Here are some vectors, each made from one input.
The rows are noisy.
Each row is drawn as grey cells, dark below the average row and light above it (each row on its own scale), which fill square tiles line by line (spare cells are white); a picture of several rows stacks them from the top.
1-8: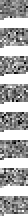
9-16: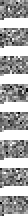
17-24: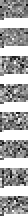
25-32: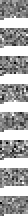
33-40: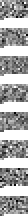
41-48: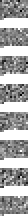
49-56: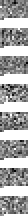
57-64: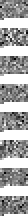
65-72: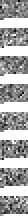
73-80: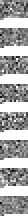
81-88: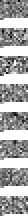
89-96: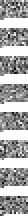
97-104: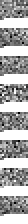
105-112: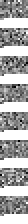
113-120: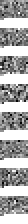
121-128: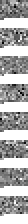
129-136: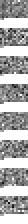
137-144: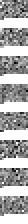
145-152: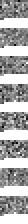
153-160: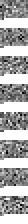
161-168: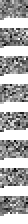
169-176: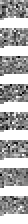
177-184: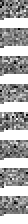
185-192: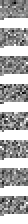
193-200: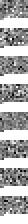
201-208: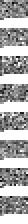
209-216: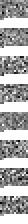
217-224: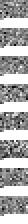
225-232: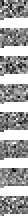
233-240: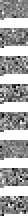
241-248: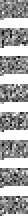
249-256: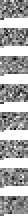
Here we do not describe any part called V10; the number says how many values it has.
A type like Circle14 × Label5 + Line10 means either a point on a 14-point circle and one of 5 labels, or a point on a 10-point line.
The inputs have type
List2(Line13) × V10.
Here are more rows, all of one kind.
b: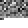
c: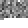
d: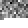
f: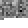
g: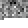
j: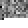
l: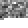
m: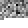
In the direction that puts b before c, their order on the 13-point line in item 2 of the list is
g, l, j, f, b, d, c, m.
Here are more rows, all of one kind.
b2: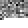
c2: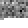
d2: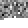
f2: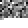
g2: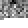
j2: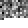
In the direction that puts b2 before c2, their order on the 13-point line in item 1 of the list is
j2, f2, d2, b2, g2, c2.
